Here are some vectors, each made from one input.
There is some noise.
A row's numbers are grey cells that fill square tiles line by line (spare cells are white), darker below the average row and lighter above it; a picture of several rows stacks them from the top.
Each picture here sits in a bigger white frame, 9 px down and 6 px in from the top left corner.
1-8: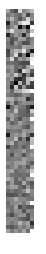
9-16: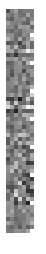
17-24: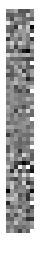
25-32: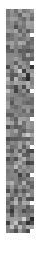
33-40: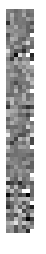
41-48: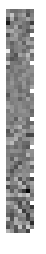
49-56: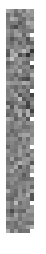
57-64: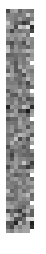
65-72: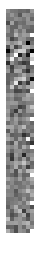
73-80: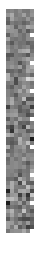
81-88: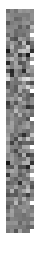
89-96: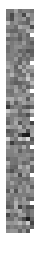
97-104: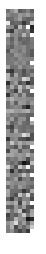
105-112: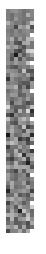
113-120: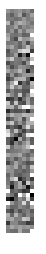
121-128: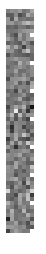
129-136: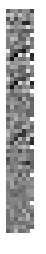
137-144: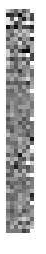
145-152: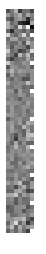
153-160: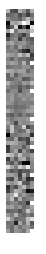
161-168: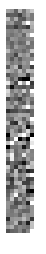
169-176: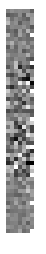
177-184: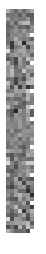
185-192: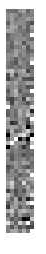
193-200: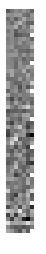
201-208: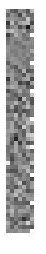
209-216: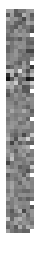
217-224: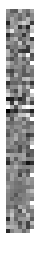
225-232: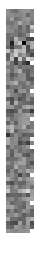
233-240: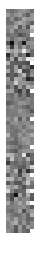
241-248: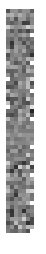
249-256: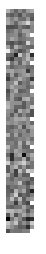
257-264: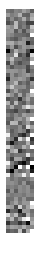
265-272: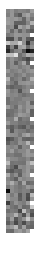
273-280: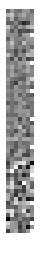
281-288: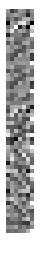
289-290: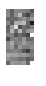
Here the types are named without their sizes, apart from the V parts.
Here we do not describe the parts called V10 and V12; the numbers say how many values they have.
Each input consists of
a value of V10, together with either a point on each of two lines, or a true/false value and a value of V12.
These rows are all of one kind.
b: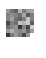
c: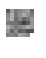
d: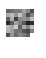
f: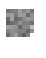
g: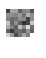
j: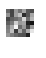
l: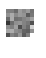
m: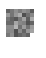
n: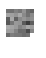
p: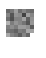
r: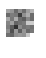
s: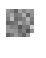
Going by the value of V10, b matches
f and s.
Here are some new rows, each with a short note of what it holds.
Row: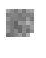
a true/false value, a value of V10 and a value of V12
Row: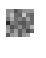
a point on each of two lines and a value of V10
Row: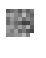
a point on each of two lines and a value of V10
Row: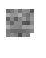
a true/false value, a value of V10 and a value of V12
